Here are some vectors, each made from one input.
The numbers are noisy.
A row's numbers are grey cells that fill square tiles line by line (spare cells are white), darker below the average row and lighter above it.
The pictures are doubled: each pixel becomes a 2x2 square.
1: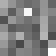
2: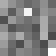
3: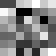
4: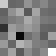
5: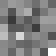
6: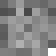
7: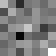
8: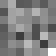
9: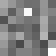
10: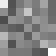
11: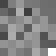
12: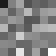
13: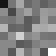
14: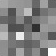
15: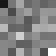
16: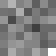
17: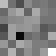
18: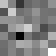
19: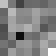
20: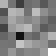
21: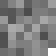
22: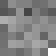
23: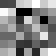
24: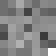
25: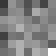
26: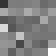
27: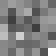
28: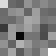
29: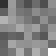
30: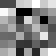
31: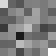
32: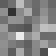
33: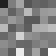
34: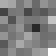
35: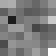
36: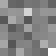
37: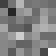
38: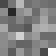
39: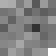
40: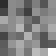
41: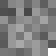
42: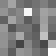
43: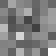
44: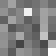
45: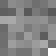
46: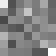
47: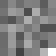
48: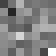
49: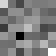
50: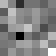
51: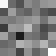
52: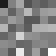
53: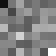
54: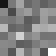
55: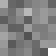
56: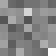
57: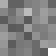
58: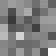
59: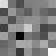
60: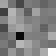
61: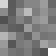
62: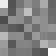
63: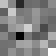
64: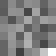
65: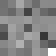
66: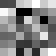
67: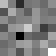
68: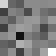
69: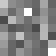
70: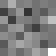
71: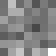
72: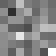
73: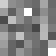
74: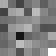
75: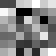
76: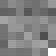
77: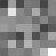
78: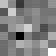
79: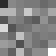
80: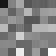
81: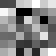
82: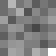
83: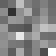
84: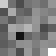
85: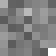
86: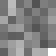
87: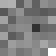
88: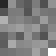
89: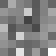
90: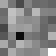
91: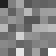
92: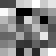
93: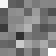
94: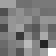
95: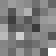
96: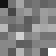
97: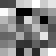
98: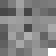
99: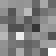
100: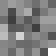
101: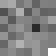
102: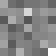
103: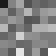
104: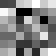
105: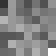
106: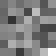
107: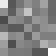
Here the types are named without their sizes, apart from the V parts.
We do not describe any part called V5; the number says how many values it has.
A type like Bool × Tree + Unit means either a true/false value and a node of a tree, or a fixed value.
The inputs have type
List(Line × V5).
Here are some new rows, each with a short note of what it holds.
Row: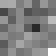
a list of two items
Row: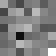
a list of two items
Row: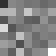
a list of one item
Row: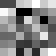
the empty list
